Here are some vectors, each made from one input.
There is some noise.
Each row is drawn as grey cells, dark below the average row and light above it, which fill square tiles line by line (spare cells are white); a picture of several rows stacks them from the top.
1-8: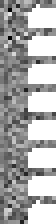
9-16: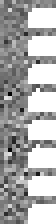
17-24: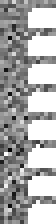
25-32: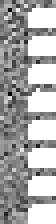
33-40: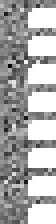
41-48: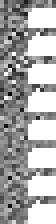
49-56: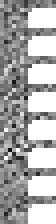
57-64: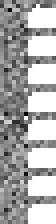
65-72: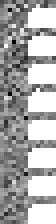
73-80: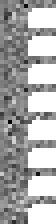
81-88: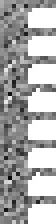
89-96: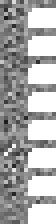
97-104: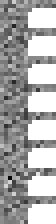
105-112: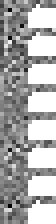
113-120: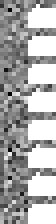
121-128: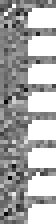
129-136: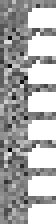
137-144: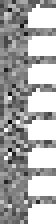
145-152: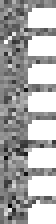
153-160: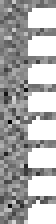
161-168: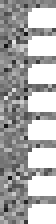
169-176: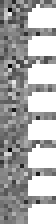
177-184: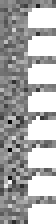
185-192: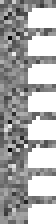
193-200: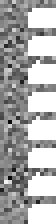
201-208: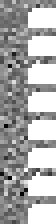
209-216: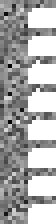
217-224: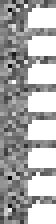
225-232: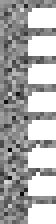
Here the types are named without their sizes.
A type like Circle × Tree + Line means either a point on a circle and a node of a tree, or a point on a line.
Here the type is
Bool × (Tree + Unit) + Line.
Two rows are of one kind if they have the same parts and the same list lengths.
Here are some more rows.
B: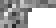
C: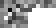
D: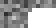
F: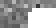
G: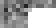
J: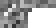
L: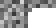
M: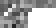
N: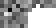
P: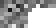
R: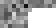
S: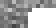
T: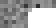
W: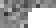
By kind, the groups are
B, J, L, M
C, N, P
D, F, G, R, S, T, W

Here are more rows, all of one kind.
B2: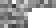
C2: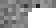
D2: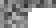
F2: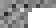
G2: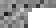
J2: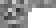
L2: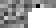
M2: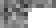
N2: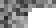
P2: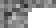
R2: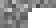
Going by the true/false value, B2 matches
J2 and R2.
